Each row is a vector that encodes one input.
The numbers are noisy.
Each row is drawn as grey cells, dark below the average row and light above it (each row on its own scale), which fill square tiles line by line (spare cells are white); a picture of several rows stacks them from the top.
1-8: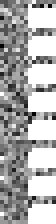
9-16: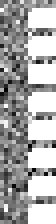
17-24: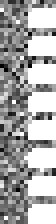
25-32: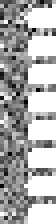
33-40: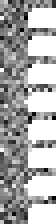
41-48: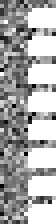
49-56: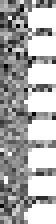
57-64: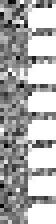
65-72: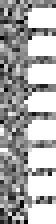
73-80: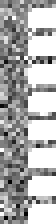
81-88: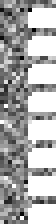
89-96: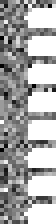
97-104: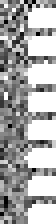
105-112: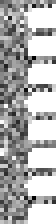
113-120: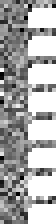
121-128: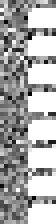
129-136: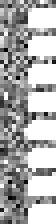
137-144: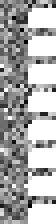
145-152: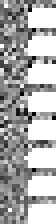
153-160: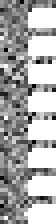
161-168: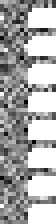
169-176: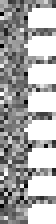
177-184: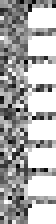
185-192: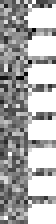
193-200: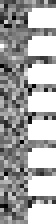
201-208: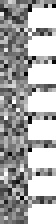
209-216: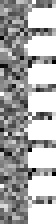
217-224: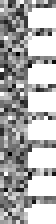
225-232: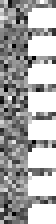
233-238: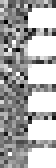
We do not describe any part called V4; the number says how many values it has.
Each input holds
a list of up to three items, each a true/false value and a value of V4.
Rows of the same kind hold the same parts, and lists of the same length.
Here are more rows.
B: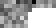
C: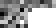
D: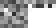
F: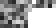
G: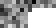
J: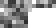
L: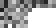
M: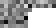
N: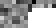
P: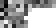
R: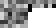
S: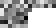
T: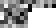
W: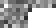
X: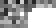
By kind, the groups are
B, D, J, L, N, R, T, W
C, F, G
M
P, S, X

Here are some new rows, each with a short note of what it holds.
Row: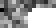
a list of three items
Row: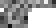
a list of two items
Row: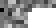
the empty list
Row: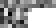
the empty list
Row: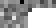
a list of three items
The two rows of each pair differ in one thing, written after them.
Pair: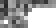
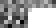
the value of V4 in item 1 of the list
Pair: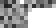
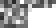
the true/false value in item 1 of the list
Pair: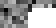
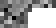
the true/false value in item 1 of the list
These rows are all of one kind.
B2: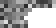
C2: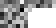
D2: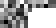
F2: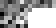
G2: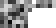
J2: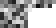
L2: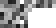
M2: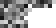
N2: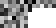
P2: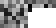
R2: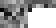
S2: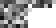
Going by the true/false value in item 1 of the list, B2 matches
D2, P2 and R2.
